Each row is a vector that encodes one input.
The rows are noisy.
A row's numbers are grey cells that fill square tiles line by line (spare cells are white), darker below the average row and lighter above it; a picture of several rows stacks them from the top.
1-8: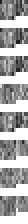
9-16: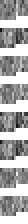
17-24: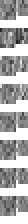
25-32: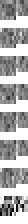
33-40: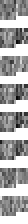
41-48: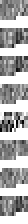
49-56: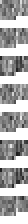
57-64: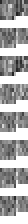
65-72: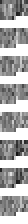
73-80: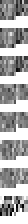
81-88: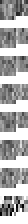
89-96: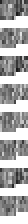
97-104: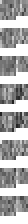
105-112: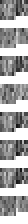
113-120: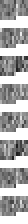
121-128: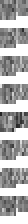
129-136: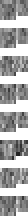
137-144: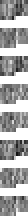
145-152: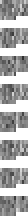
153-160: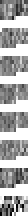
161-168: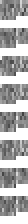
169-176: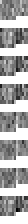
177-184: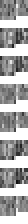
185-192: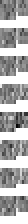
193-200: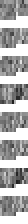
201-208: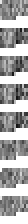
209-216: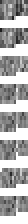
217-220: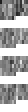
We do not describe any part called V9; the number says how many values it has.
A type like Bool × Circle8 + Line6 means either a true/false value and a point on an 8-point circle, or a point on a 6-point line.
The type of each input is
List3(Bool × V9).
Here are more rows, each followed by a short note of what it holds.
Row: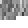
a list of two items
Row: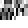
the empty list
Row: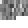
a list of two items
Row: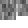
a list of three items
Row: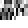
the empty list
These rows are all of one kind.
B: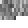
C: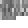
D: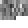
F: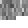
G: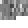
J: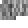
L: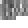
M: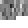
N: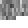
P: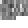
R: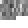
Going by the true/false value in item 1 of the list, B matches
C, F and N.
